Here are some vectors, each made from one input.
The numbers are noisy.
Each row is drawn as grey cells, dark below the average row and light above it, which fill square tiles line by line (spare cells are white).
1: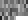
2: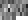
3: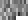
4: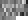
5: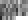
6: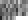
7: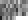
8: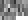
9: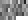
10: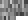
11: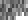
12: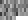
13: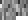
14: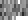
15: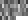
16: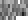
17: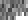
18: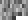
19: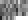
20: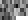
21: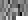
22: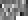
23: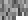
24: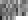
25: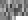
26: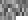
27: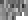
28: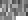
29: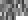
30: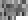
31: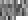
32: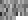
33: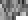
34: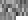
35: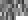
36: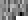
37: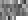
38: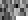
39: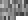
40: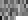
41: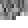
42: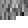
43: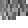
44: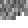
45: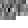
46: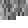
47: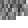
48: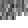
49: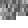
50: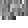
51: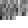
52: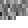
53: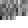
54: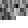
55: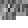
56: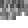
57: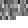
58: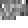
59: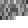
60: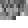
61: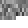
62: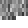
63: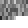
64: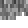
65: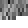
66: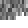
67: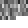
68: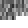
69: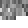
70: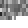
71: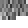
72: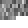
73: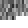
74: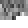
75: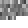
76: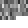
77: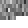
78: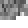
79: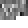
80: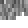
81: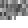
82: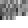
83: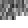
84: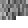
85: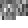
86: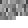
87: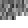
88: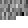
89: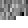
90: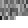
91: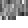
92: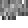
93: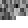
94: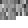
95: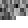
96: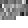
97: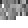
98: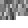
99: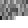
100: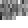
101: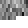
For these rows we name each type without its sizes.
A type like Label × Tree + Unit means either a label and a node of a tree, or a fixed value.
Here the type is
List(Line).
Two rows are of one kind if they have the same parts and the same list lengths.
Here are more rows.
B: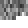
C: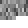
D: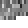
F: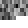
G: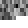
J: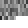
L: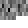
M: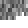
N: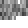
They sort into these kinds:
B, D, L
C, N
F, G
J, M

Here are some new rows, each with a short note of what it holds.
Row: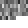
a list of one item
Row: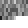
a list of one item
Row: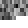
the empty list
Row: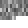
a list of two items
